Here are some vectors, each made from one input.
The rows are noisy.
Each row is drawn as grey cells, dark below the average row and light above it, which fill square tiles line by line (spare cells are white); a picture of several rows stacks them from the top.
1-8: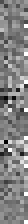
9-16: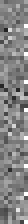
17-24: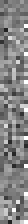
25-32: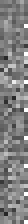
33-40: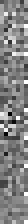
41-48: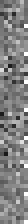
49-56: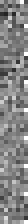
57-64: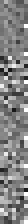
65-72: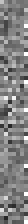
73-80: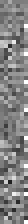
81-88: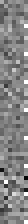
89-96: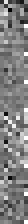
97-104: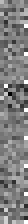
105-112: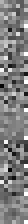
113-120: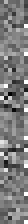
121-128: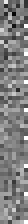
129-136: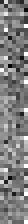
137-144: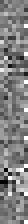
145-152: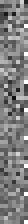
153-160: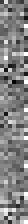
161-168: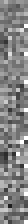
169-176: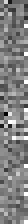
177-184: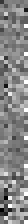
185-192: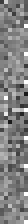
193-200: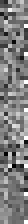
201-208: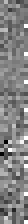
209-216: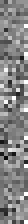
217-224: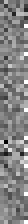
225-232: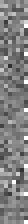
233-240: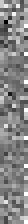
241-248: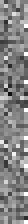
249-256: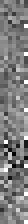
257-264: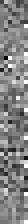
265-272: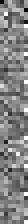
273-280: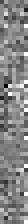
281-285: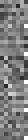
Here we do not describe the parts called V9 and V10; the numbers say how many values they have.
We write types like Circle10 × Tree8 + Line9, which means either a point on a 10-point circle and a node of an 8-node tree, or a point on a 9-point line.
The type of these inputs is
Line8 × (Line8 + V9) × V10.
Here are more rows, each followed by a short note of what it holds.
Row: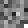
a point on each of two 8-point lines and a value of V10
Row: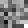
a point on an 8-point line, a value of V9 and a value of V10
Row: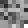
a point on an 8-point line, a value of V9 and a value of V10
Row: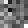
a point on each of two 8-point lines and a value of V10
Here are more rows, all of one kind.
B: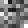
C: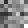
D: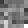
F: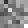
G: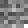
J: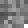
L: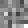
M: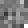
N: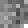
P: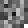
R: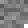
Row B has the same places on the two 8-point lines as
D and F.
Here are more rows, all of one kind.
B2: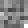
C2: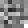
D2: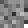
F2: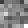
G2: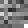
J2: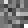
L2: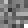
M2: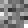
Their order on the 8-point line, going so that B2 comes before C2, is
F2, M2, B2, L2, D2, C2, J2, G2.
